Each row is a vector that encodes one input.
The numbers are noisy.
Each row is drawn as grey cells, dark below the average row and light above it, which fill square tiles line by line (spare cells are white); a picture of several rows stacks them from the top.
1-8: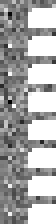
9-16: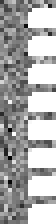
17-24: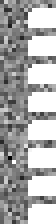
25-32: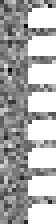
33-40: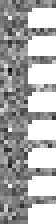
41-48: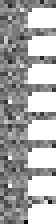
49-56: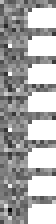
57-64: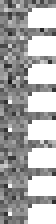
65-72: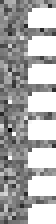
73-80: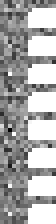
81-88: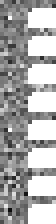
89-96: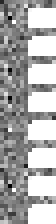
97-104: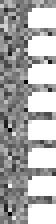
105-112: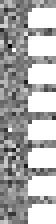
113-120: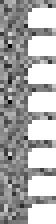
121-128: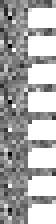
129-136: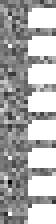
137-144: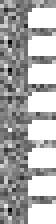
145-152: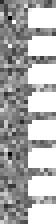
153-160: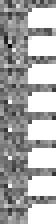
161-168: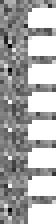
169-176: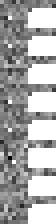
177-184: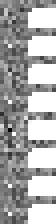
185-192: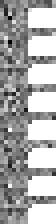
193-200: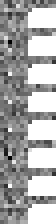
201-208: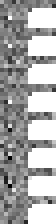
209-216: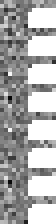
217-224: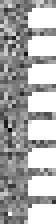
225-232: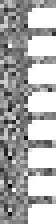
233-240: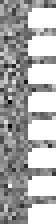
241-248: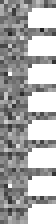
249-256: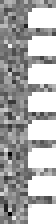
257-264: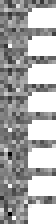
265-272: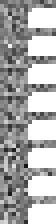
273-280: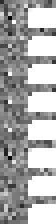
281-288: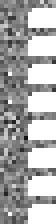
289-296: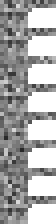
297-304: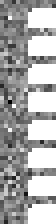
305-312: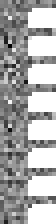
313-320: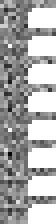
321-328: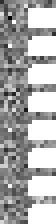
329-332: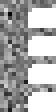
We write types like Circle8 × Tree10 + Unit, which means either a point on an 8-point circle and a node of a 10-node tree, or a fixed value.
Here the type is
Bool × Bool × Bool + Tree12 + Unit.
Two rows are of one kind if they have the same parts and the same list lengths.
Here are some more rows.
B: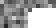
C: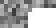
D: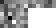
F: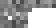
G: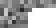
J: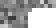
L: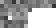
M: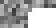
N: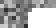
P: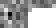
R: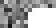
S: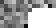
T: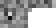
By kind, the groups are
B, F, G, L, P
C, M
D, J, N, R, S, T

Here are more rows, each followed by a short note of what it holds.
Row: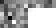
a node of a 12-node tree
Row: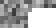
a fixed value
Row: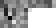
a node of a 12-node tree
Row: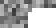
a fixed value
